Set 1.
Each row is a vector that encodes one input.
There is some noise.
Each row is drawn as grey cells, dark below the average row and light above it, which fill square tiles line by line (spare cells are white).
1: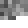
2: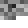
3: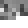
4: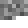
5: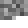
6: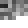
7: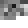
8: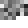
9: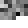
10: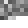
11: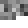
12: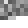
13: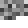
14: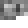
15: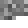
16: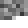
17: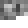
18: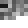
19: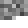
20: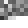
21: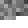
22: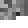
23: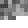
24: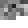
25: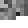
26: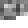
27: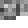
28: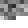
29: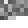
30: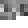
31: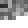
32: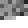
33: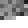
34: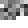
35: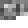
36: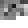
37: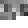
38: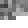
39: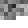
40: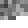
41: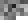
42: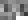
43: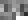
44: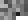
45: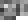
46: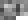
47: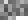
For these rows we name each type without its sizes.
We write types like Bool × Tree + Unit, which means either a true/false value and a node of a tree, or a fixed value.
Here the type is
Label.
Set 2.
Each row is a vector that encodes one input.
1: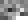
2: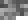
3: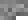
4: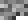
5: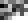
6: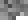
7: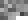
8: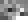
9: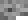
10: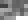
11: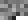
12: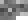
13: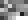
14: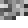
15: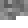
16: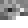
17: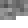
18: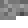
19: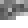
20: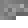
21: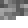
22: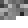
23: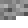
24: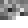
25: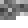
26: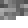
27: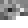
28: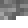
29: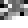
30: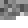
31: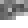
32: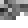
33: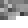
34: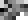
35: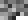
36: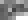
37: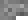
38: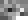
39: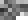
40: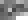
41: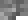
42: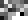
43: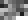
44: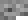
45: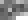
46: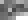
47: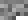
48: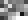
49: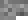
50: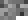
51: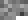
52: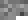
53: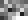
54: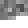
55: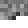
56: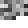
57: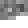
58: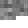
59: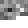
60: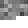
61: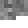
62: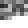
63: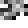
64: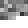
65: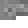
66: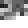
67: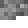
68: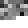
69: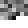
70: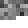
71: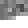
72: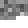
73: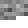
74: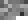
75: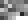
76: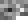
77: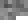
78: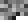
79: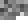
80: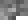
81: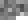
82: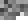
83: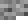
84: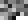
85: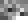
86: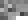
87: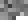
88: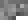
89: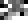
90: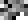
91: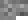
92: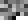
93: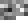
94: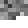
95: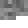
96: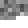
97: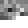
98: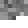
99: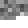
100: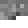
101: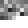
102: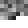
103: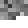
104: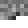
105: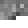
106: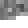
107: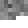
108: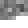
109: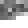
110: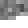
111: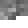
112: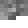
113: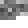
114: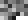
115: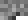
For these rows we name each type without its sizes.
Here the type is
Line.
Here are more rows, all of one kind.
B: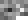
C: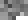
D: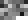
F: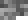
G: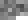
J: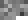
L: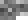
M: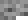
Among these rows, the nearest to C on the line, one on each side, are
F and G.
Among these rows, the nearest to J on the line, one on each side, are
D and M.
